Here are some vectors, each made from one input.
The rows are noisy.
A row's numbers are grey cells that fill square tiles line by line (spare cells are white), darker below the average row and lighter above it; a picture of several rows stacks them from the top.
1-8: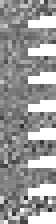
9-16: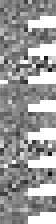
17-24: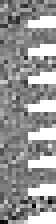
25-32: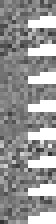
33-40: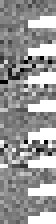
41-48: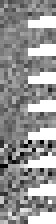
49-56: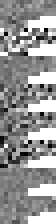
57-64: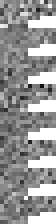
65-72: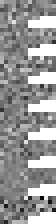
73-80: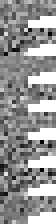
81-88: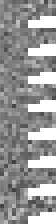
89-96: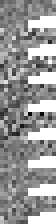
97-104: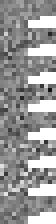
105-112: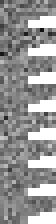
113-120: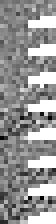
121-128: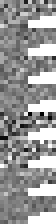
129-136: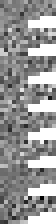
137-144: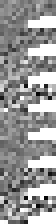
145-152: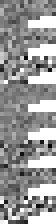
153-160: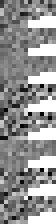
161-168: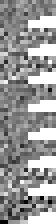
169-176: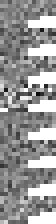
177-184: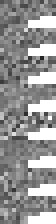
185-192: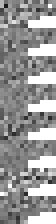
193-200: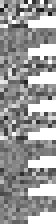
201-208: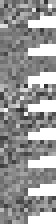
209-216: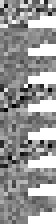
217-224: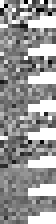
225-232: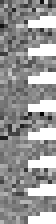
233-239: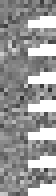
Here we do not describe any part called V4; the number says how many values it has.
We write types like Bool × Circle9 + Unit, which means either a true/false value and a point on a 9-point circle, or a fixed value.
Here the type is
Bool × Bool × Bool × Bool × (Line5 + Line6) + Tree7 + V4.
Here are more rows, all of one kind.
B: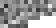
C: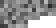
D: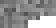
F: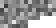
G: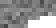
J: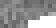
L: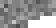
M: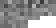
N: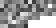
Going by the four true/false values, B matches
F, L and M.
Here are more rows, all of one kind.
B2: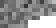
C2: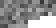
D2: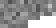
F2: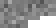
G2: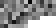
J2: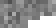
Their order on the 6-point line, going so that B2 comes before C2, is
B2, D2, J2, C2, F2, G2.
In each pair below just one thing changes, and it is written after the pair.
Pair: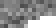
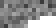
the place on the 5-point line
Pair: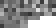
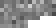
one of the four true/false values
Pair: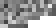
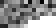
the place on the 5-point line
